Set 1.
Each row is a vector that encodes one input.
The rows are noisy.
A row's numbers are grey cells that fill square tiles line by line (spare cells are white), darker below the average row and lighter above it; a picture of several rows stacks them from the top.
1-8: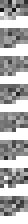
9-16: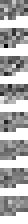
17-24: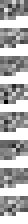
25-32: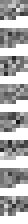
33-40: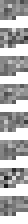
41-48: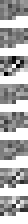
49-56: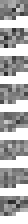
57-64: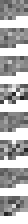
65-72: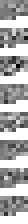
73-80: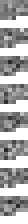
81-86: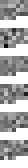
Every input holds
a list of up to two points on a 10-point line.
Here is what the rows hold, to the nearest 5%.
All of them are lists of up to two points on a 10-point line: about 5% are empty, 50% hold one and 45% two.
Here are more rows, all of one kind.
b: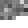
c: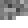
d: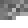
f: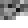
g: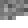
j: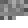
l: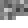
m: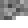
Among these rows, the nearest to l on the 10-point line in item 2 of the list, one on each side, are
c and m.
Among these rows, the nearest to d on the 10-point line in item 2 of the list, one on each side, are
c and g.
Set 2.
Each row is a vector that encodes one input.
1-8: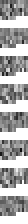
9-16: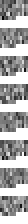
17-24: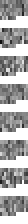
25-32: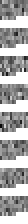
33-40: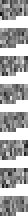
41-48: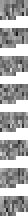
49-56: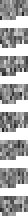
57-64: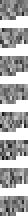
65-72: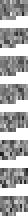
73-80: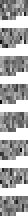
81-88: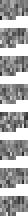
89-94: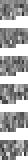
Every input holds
either a point on a 6-point line, or a point on a 7-point line.
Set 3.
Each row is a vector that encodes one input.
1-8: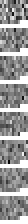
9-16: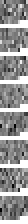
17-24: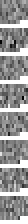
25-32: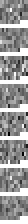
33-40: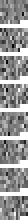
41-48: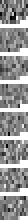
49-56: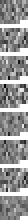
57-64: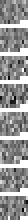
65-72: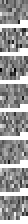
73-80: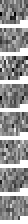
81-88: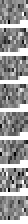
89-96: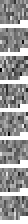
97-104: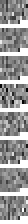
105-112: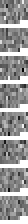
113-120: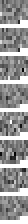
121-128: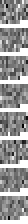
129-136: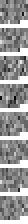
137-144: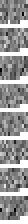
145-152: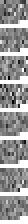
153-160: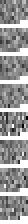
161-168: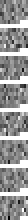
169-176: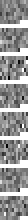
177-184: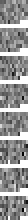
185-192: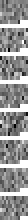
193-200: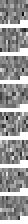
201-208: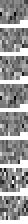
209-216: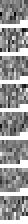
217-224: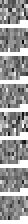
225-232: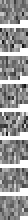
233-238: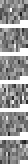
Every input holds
one of 8 labels and a true/false value.
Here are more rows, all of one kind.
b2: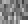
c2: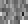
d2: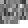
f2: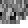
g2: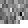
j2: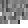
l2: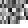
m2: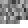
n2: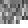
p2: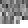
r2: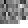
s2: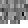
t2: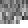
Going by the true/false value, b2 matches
c2, d2, m2 and s2.
